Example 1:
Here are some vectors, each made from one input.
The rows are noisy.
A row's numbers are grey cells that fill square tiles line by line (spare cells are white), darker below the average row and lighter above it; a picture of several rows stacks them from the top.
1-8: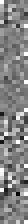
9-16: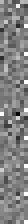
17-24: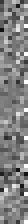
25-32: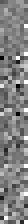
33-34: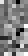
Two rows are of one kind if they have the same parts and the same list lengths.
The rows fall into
2 kinds.
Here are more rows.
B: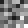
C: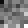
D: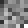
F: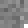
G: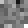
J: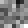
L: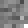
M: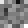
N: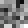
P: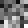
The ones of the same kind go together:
B, D, F, G, J, L, M, N
C, P

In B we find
a point on a 6-point circle.
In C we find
a fixed value.
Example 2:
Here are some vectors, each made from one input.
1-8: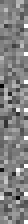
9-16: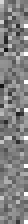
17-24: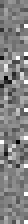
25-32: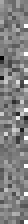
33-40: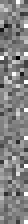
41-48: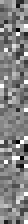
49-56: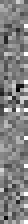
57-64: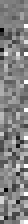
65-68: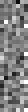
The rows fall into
2 kinds.
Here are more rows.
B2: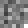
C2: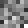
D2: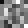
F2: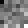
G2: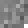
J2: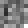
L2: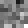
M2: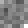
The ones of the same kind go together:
B2, F2, J2
C2, D2, G2, L2, M2

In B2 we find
a fixed value.
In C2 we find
a point on a 6-point circle.
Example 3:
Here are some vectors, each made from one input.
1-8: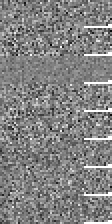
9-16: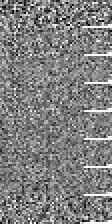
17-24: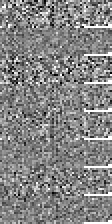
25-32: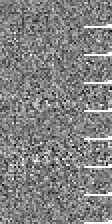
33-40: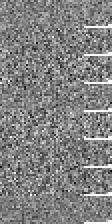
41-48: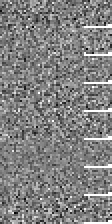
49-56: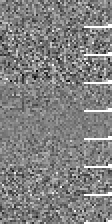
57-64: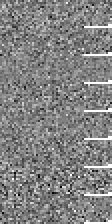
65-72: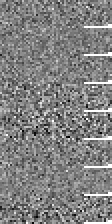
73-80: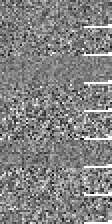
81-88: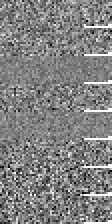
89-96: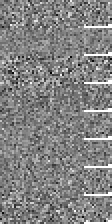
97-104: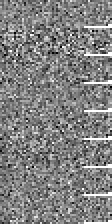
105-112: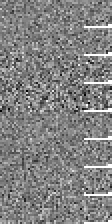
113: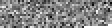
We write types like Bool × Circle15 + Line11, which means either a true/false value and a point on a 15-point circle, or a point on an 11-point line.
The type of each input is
Tree9.
